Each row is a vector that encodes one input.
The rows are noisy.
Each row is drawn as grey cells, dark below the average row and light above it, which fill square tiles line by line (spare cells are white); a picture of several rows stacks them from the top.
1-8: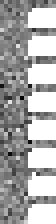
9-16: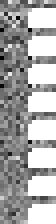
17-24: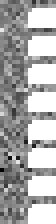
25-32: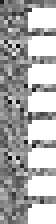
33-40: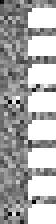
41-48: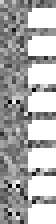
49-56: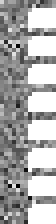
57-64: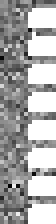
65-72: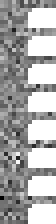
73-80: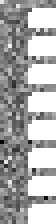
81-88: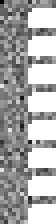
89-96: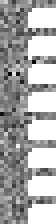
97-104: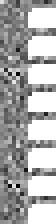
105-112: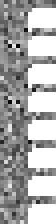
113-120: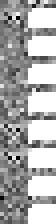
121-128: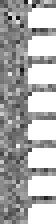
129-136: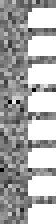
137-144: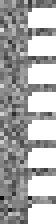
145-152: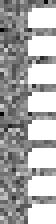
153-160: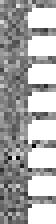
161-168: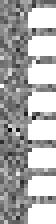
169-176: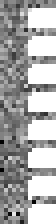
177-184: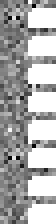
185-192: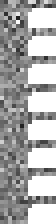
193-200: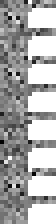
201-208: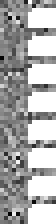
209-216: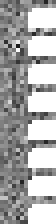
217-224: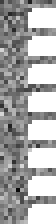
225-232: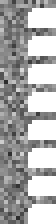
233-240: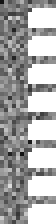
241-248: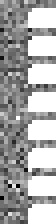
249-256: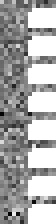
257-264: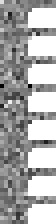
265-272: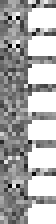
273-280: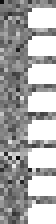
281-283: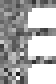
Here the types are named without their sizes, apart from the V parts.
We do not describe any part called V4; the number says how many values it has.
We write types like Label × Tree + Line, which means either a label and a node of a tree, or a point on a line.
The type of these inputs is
Circle × List(Line × V4).
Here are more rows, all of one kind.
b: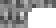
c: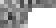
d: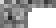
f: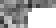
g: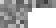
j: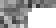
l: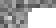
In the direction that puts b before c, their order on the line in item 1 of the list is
b, l, f, j, c, d, g.
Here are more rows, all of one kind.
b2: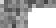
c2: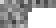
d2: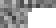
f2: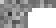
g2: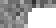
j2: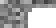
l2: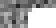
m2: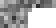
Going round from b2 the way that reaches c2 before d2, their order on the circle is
b2, g2, j2, f2, c2, d2, m2, l2.
